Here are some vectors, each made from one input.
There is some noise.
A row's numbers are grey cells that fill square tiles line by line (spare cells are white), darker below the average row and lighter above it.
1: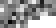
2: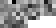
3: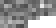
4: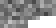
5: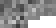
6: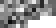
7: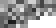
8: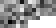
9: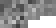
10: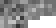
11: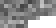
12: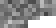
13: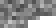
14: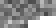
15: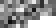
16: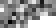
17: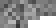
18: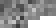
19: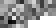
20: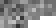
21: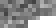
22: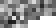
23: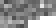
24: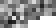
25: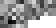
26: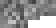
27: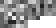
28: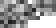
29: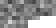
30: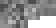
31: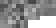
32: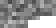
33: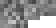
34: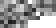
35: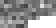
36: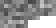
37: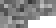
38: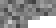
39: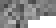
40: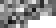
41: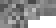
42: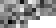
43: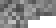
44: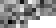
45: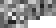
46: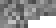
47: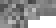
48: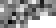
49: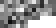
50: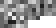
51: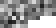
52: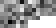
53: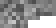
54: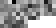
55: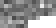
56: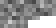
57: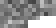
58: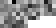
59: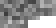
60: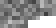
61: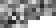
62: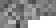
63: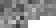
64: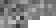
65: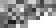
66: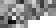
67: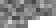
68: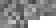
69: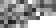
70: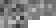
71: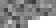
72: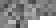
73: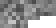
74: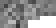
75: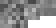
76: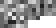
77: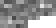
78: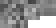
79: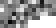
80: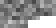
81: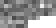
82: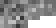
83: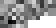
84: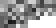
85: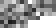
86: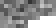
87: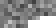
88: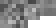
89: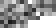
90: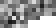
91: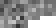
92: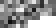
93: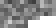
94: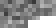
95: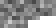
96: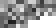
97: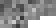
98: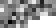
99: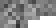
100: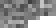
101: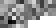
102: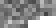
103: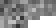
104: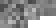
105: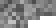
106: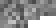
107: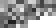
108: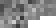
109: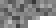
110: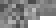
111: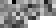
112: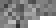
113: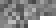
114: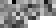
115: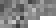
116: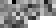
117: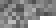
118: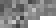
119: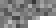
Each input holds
either a point on an 8-point circle, or a list of up to two points on a 6-point line.
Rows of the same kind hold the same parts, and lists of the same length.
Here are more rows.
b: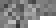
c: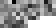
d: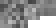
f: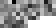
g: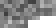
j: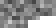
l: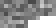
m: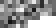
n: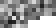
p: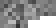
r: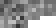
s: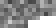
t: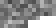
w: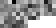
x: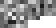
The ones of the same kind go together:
b, d, p, r
c, f, w
g, j, l, s, t
m, n, x

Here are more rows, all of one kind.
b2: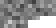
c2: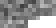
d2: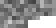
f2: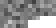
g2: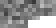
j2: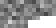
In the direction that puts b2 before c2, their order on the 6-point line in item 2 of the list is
j2, d2, b2, g2, f2, c2.
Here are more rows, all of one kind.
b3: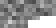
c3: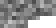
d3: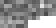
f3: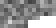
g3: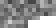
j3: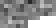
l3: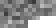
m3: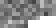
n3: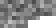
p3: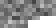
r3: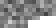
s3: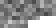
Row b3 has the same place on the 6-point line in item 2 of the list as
f3, g3, j3 and r3.
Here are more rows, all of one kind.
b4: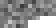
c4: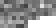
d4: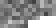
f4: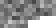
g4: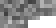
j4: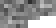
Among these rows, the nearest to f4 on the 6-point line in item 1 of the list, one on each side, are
b4 and d4.
